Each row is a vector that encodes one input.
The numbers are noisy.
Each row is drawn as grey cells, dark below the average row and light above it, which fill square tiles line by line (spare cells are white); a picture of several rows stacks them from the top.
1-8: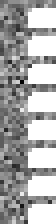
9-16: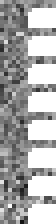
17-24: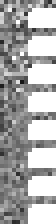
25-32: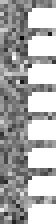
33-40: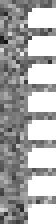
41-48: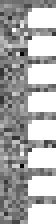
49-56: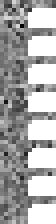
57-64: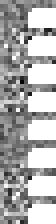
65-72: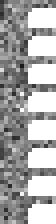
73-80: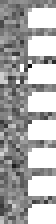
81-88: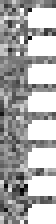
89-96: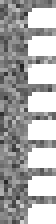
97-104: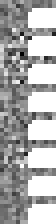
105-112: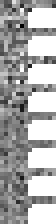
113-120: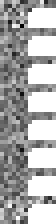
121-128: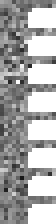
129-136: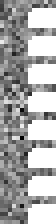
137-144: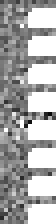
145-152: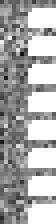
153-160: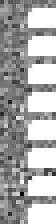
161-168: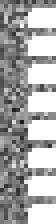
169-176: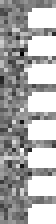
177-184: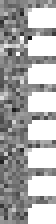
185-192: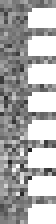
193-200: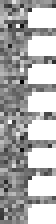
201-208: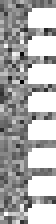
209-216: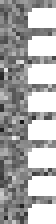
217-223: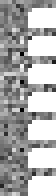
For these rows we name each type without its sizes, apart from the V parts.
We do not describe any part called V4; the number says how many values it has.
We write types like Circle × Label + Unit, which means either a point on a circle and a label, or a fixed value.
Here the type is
Bool × V4 + List(Line).
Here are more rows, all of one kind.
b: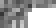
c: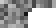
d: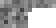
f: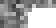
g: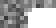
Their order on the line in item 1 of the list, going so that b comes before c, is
f, g, b, d, c.
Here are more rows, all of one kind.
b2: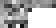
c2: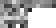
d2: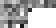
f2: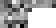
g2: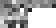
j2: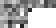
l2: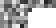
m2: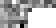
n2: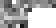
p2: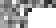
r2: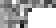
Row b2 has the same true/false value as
c2, f2, g2 and n2.
